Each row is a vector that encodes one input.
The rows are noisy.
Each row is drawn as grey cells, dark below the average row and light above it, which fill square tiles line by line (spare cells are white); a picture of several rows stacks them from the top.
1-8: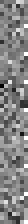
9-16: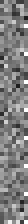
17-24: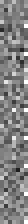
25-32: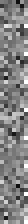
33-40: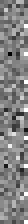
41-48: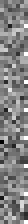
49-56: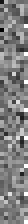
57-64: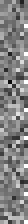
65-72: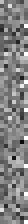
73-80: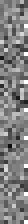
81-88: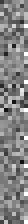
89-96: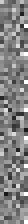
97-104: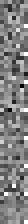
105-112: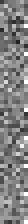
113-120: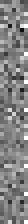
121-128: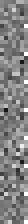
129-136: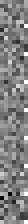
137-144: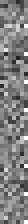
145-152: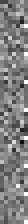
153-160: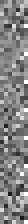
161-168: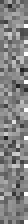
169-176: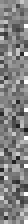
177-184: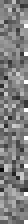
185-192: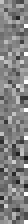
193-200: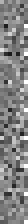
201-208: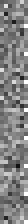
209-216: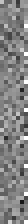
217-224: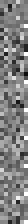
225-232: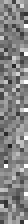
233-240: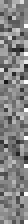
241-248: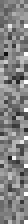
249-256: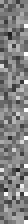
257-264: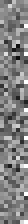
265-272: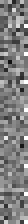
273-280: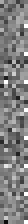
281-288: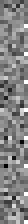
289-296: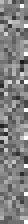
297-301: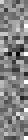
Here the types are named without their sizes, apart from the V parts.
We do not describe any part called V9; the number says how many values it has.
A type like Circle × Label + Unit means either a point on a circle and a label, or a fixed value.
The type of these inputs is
List(Circle + V9) × Tree.
